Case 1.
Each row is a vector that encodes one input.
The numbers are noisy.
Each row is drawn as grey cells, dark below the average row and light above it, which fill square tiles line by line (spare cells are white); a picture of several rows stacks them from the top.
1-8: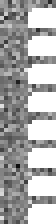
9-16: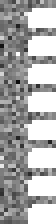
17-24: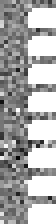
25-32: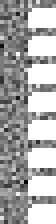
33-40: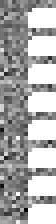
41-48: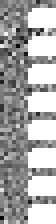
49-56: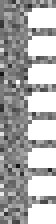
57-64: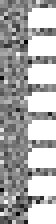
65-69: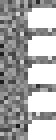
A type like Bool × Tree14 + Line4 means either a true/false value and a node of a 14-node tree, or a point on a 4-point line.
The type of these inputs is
Bool × Bool × Bool × Bool + Unit.
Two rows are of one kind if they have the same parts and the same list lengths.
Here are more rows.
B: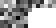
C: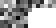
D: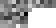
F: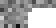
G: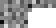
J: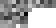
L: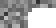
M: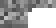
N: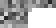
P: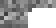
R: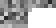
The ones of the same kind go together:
B, C
D, F, G, J, L, M, N, P, R

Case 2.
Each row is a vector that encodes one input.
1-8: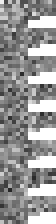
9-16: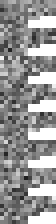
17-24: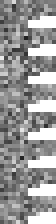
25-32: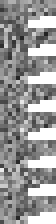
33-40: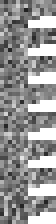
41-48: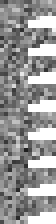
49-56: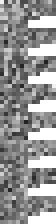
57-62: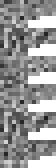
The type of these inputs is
Line13.
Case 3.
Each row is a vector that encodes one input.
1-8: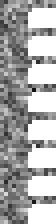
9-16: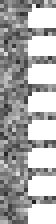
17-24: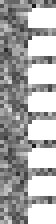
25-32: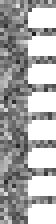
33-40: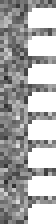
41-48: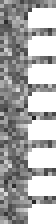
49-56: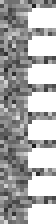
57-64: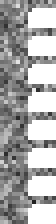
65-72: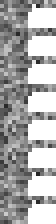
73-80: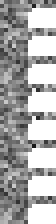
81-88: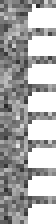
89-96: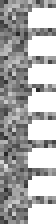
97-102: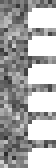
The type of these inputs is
Bool × Bool × Bool.
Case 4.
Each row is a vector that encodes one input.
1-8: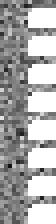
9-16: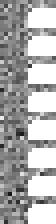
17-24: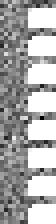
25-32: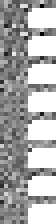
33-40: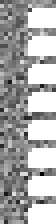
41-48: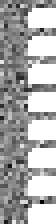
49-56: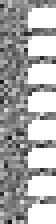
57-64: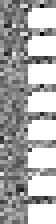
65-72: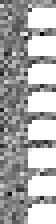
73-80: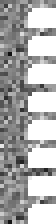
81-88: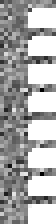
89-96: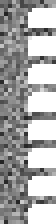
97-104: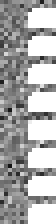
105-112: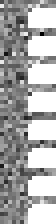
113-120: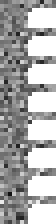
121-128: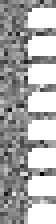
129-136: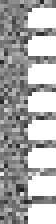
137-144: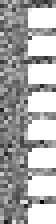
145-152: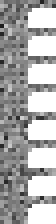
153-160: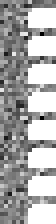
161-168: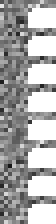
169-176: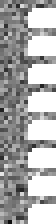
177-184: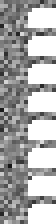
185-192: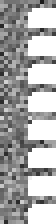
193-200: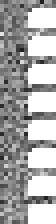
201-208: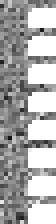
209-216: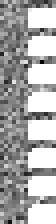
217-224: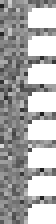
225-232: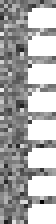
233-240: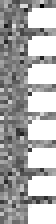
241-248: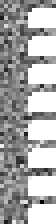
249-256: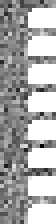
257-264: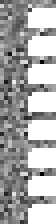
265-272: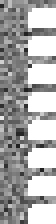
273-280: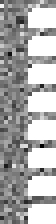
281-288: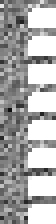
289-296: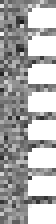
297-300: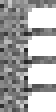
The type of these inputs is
Tree13.
